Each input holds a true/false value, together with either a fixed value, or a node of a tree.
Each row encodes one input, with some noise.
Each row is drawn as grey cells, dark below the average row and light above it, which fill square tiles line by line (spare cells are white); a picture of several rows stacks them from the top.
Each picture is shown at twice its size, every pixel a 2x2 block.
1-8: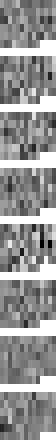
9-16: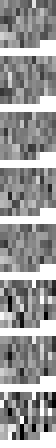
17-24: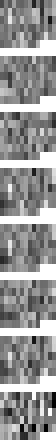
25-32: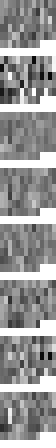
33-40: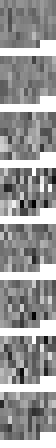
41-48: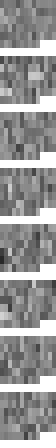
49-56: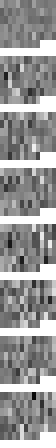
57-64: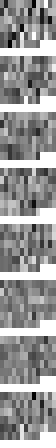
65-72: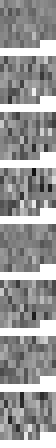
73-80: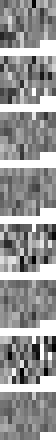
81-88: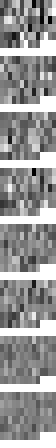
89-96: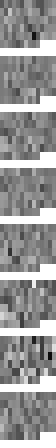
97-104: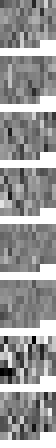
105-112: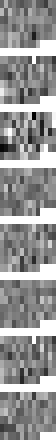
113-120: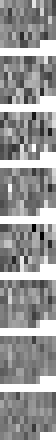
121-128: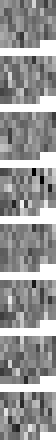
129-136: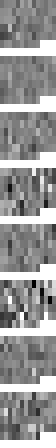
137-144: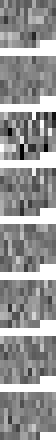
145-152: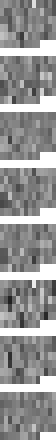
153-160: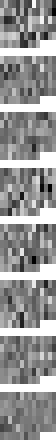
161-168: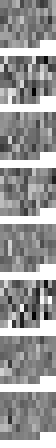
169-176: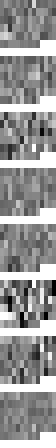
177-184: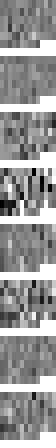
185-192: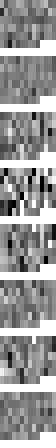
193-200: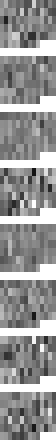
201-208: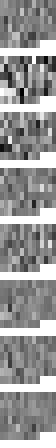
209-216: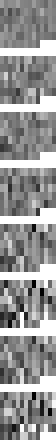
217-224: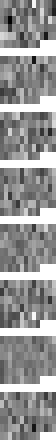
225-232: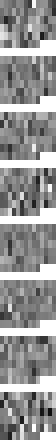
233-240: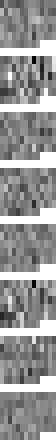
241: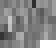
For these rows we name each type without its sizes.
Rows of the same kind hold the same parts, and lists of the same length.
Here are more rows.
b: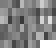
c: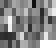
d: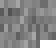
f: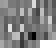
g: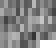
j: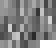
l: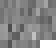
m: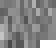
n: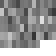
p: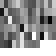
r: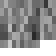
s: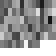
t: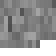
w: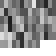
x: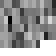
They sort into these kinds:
b, d, g, j, l, n, p, r, t, w, x
c, f, m, s

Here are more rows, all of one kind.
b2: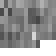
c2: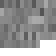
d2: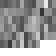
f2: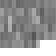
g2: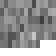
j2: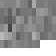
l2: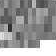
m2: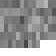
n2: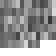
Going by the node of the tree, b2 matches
d2 and n2.
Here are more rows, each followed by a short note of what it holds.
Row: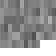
a node of a tree and a true/false value
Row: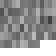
a node of a tree and a true/false value
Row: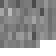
a node of a tree and a true/false value
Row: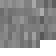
a node of a tree and a true/false value
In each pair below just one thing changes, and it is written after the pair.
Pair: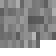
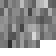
the node of the tree
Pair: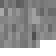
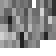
the true/false value
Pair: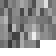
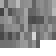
the node of the tree
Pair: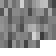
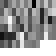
the true/false value
